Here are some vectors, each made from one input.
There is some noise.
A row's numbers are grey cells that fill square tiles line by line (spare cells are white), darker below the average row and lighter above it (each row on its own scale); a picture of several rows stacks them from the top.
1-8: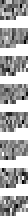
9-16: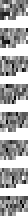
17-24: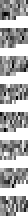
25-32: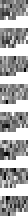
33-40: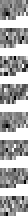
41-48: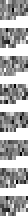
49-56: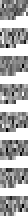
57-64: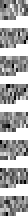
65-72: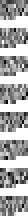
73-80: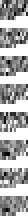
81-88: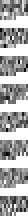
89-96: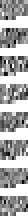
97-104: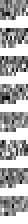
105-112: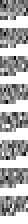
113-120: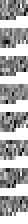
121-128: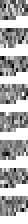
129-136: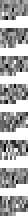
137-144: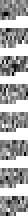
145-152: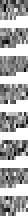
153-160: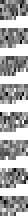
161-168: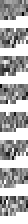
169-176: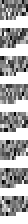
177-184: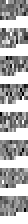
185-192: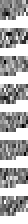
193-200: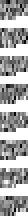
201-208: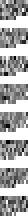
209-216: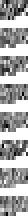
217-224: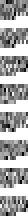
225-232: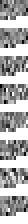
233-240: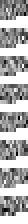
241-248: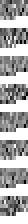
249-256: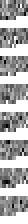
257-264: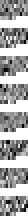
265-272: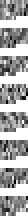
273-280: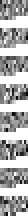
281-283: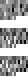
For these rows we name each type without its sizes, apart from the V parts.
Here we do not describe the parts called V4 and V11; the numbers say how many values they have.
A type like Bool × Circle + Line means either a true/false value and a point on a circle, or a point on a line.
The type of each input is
(Circle + Unit) × (Line + V11) × V4.
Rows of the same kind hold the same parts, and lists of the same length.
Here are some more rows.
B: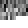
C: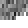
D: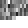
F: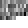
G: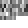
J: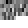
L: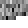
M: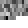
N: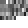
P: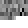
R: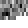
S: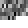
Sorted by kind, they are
B, G, M
C, J
D, F, L, N
P, R, S

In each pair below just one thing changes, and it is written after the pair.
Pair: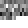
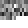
the value of V4
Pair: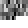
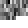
the value of V4
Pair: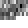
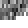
the place on the line
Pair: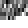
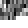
the place on the circle
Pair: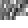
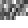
the value of V4
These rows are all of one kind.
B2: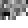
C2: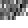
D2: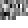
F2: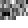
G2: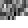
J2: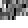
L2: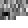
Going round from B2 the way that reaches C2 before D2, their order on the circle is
B2, C2, F2, J2, D2, L2, G2.
